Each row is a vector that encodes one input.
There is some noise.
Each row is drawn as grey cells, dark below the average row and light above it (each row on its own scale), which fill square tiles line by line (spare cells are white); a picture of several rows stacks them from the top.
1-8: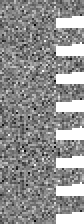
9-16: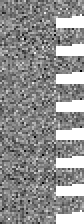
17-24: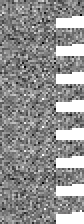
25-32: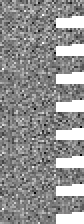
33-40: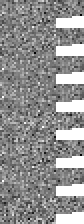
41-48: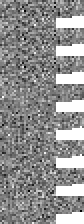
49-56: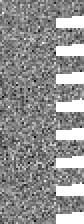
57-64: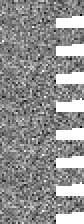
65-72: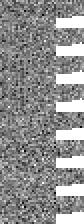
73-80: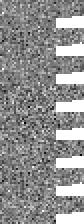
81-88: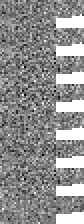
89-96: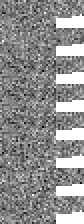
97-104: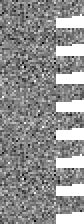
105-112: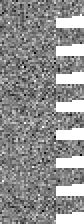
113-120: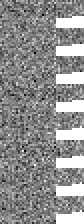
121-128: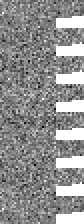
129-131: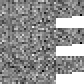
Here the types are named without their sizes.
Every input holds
either a fixed value, or three true/false values.
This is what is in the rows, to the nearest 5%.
About 5% of them hold a fixed value. The rest hold three true/false values.
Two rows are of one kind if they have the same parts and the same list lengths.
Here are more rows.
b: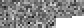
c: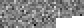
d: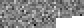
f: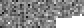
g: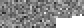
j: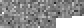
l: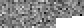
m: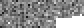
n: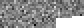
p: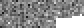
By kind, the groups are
b
c, d, f, g, j, l, m, n, p

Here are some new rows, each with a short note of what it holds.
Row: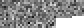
a fixed value
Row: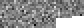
three true/false values
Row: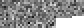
a fixed value
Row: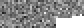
three true/false values
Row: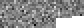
three true/false values
